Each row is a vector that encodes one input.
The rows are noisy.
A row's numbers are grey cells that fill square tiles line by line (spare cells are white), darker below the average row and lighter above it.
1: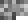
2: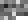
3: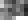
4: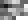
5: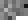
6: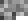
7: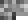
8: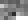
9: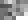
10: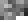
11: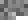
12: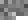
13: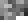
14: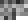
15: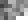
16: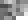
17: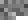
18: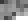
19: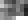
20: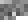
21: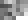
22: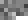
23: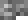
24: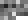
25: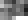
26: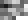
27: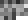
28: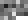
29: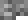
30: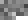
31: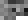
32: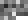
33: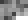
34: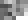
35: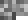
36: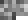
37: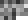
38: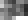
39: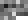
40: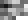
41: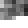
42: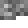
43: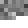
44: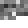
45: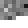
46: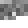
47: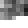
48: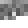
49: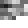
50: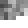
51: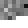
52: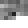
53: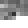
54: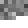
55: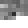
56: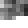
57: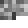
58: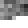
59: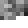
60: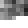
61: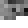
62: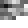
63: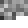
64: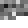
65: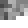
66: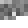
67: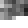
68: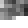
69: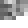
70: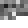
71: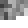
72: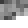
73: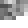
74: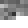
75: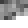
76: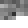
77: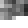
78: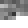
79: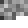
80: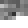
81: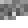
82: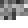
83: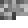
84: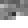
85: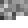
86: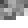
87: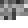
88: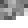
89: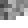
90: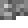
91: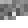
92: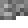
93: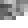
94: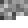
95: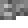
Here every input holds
a point on a 9-point line and a true/false value.
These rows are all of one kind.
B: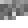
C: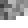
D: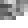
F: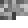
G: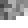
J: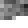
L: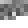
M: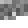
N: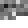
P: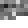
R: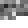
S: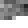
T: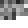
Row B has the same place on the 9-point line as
D, L and M.
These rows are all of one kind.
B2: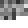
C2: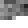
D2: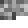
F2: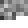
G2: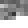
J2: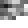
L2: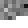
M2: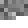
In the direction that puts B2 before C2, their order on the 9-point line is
B2, D2, F2, G2, C2, L2, M2, J2.
